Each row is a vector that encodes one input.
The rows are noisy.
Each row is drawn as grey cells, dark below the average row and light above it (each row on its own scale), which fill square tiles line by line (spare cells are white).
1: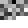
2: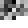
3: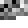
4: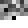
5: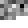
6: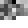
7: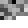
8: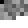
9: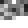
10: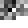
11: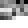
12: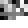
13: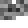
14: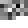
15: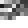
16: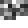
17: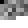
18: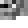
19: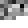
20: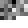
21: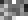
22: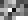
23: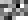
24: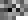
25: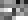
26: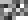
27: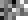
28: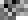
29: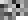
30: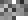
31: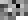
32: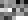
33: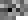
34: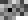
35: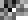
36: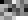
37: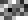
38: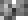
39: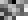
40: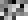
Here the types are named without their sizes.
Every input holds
either a label, or three true/false values.
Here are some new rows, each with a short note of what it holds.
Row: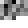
three true/false values
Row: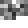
a label
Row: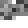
a label
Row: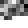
a label
